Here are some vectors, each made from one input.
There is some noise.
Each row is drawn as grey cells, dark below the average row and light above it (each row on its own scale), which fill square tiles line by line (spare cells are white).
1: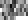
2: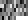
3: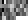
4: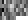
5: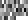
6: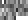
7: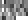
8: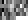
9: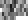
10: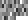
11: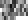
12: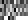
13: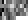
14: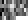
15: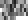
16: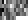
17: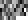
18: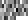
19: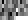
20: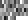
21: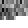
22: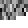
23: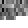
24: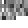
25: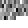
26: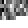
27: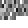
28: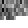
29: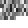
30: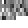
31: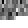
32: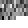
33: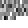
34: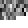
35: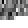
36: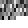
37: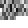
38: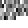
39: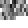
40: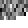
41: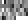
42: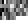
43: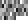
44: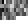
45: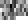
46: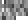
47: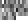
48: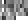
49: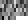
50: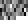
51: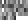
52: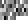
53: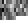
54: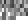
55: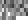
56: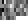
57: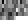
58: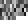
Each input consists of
a point on a 6-point line and a true/false value.
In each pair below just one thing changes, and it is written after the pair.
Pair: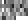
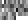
the place on the 6-point line
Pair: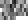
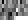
the true/false value
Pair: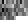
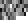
the place on the 6-point line
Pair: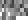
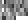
the place on the 6-point line
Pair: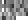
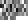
the place on the 6-point line
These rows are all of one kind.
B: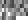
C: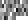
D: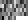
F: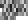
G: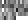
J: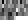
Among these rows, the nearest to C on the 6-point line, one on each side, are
F and G.
